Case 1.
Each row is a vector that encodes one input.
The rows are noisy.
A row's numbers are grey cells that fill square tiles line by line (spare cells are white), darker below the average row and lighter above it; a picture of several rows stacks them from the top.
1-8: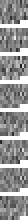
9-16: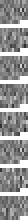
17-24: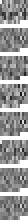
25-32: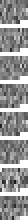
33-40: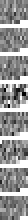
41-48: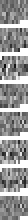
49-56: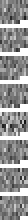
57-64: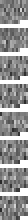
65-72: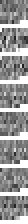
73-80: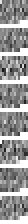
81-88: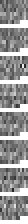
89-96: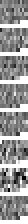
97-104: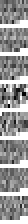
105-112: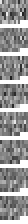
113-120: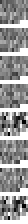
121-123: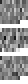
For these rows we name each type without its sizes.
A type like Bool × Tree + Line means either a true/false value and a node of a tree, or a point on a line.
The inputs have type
List(Circle).
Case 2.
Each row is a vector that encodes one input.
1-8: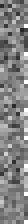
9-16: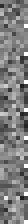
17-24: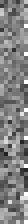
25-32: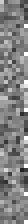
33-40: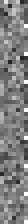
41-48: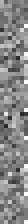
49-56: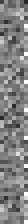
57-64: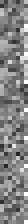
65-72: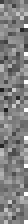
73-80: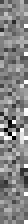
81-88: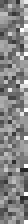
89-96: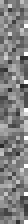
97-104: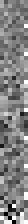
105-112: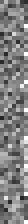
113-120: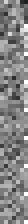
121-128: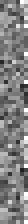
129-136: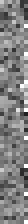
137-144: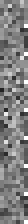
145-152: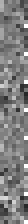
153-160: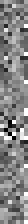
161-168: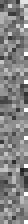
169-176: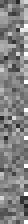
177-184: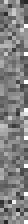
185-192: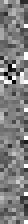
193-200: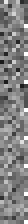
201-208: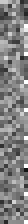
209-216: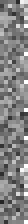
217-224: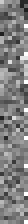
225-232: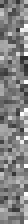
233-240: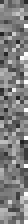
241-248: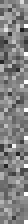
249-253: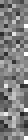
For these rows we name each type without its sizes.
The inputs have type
List(Line).
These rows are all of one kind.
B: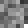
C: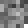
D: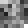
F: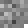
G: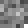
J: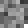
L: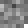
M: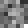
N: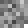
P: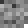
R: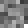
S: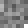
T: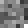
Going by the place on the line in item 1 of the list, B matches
J, R and T.
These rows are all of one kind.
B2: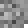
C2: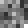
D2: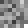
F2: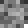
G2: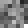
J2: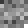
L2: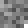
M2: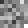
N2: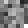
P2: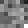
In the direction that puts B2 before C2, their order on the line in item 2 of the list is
J2, P2, F2, M2, D2, N2, B2, G2, C2, L2.
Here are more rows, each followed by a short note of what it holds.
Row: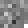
a list of two items
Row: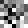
the empty list
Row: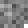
a list of two items
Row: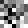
the empty list
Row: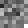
a list of one item
